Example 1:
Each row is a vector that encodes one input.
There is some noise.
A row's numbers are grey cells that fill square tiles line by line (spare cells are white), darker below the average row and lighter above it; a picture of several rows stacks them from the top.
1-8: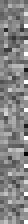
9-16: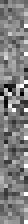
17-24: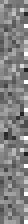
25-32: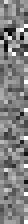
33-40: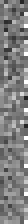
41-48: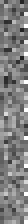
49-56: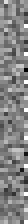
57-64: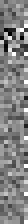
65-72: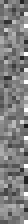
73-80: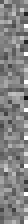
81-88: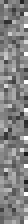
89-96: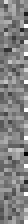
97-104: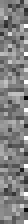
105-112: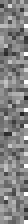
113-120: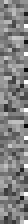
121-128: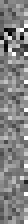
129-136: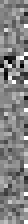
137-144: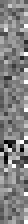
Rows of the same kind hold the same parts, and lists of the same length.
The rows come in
3 kinds.
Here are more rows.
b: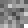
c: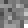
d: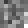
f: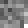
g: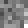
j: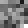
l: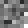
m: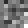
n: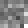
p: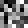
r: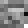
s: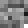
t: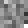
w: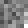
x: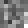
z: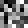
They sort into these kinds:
b, c, d, f, g, l, m, n, w, x
j, r, s, t
p, z

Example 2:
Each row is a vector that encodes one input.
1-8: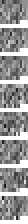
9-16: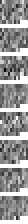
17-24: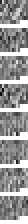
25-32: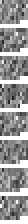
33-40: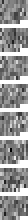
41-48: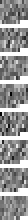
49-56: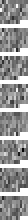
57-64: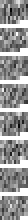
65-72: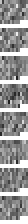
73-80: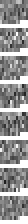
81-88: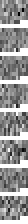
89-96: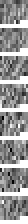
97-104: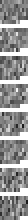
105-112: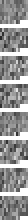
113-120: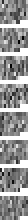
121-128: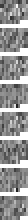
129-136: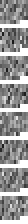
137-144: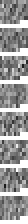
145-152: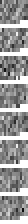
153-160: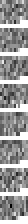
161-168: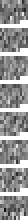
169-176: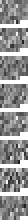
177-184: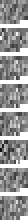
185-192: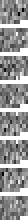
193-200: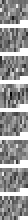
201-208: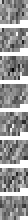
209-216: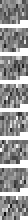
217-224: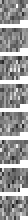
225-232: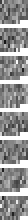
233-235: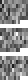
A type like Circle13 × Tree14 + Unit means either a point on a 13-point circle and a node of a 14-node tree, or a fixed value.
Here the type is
Bool × Bool × Bool + Label12.
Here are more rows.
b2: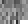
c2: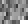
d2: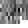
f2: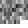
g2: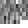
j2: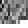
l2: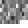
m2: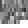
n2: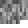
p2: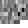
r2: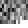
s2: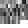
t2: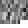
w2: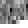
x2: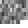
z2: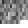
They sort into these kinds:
b2, l2, n2, x2, z2
c2, d2, f2, g2, j2, m2, p2, r2, s2, t2, w2

